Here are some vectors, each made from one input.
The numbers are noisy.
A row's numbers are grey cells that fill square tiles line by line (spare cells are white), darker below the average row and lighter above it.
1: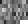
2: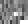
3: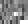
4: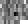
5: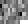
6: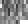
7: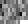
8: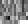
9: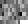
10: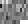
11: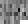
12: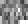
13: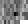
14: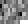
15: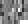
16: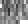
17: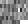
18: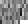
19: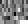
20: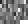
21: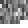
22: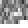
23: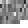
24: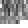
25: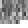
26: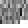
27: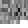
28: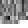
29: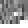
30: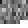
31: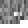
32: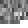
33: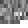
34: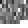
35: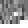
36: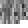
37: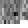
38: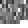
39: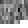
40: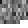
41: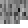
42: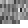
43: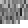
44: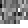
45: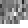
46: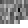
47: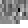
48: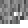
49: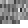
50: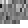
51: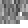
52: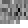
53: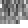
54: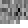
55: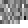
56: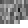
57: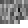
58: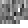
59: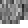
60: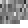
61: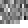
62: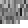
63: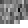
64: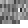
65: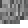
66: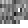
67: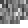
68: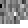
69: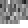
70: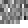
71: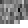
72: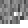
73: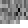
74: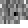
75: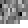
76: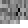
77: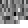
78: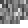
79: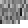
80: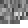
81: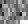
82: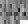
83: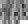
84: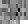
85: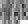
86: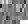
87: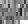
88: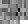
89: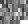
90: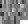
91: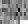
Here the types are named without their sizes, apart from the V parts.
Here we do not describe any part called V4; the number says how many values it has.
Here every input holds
a label, together with either three true/false values, or a value of V4.
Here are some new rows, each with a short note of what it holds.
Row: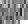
a label and a value of V4
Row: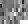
a label and three true/false values
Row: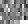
a label and a value of V4
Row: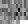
a label and a value of V4
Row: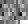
a label and a value of V4
